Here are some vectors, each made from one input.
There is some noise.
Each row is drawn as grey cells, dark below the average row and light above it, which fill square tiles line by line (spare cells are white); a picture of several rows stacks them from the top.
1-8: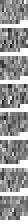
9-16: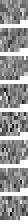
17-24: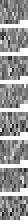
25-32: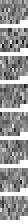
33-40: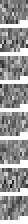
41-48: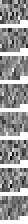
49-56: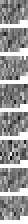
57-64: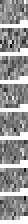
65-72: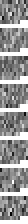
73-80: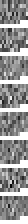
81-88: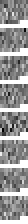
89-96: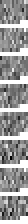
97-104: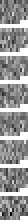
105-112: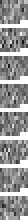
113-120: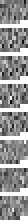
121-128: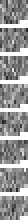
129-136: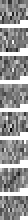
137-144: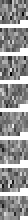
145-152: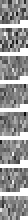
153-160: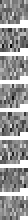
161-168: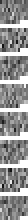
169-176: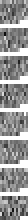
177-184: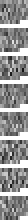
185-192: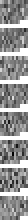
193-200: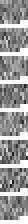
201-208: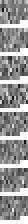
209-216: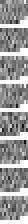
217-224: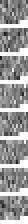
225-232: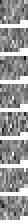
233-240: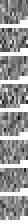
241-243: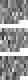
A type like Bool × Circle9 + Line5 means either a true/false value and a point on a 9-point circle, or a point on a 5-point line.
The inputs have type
Bool × Bool × Bool × Bool + Label10 × Label10.
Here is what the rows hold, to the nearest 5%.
About 25% of them hold two labels (each one of 10). The rest hold four true/false values.
